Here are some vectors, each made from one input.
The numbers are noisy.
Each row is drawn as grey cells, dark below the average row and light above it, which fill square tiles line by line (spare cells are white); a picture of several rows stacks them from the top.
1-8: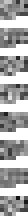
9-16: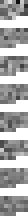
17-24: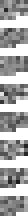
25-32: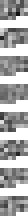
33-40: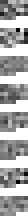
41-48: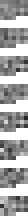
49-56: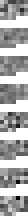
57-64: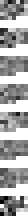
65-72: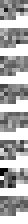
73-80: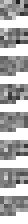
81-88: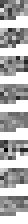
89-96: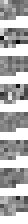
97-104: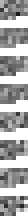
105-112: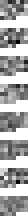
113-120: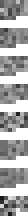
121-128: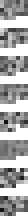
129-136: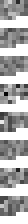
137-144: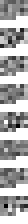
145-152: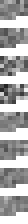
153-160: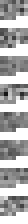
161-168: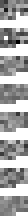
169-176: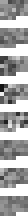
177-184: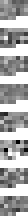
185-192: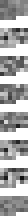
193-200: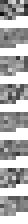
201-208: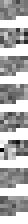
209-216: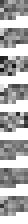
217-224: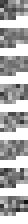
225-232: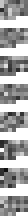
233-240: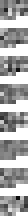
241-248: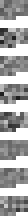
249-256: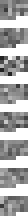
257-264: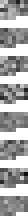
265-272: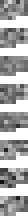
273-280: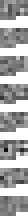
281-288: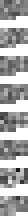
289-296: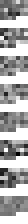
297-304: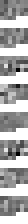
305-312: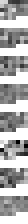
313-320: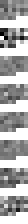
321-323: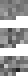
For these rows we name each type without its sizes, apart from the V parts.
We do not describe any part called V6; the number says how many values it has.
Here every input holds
a list of items, each a true/false value and a value of V6.
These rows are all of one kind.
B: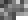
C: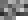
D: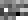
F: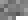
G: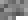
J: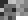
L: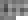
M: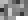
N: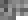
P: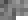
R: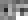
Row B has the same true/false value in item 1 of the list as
N and P.
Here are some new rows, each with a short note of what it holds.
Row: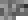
the empty list
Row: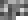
a list of two items
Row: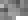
a list of two items
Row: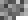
a list of one item
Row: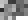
the empty list
